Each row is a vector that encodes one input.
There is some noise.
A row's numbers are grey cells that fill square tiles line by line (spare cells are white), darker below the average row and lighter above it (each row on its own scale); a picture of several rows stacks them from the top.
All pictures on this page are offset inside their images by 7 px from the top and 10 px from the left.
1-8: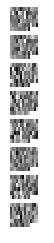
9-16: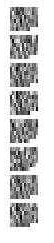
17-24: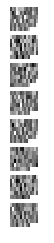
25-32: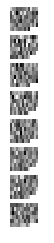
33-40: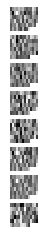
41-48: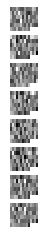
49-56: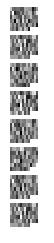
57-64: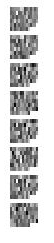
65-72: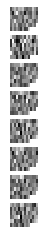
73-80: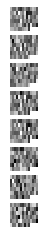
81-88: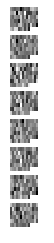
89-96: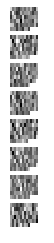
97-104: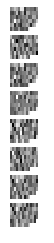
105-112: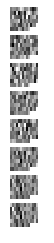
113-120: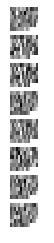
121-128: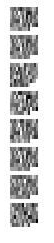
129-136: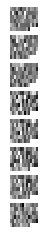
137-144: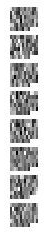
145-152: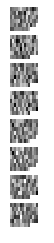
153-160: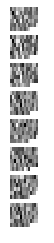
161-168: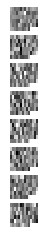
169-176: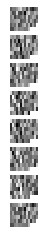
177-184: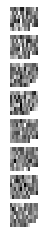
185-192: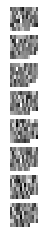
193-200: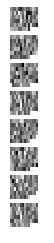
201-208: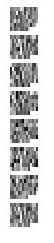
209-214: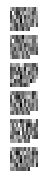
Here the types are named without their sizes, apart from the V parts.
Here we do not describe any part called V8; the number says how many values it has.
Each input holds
a list of items, each a true/false value and a value of V8.
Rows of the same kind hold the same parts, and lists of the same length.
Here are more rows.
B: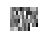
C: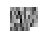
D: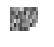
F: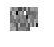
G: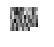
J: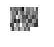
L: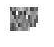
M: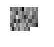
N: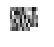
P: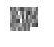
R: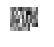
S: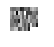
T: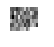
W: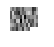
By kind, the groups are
B, F, G, J, M, N, P, R, S, W
C, D, L
T

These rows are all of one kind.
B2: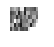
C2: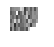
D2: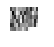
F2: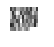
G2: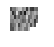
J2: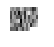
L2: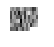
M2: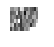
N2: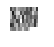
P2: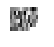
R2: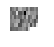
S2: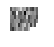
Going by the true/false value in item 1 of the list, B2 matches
C2 and M2.
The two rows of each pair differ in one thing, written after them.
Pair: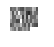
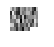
the value of V8 in item 2 of the list
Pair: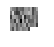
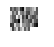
the true/false value in item 2 of the list
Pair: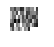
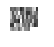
the value of V8 in item 1 of the list
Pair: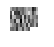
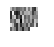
the true/false value in item 1 of the list
